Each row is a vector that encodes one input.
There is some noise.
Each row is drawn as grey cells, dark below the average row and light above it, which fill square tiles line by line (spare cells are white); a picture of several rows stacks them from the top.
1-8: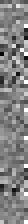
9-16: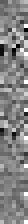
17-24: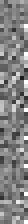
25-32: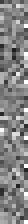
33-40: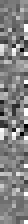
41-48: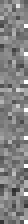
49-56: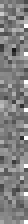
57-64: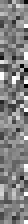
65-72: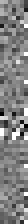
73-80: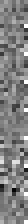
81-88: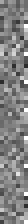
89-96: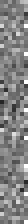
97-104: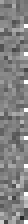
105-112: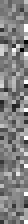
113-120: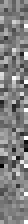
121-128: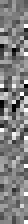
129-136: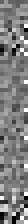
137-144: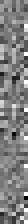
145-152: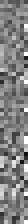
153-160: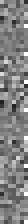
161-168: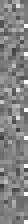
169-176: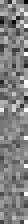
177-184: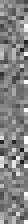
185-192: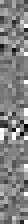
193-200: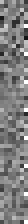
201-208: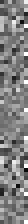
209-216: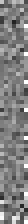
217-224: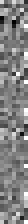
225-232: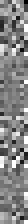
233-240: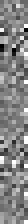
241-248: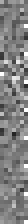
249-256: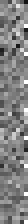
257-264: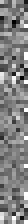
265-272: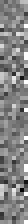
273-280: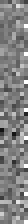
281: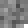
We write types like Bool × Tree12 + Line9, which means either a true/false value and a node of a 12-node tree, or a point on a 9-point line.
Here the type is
Bool × Bool × Bool + List2(Line9).
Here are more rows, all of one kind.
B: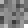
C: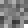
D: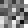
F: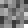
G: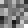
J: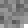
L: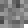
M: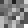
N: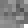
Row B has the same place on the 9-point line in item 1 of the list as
G and J.
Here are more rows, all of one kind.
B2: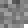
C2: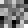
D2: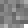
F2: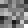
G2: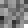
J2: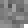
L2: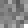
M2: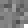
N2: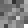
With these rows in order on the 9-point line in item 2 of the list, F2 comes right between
J2 and M2.
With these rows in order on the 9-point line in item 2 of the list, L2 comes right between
B2 and G2.
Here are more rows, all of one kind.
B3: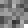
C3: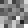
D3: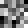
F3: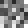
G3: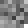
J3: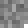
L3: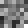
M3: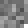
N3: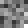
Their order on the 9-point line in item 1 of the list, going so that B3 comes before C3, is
M3, L3, G3, B3, F3, J3, D3, C3, N3.
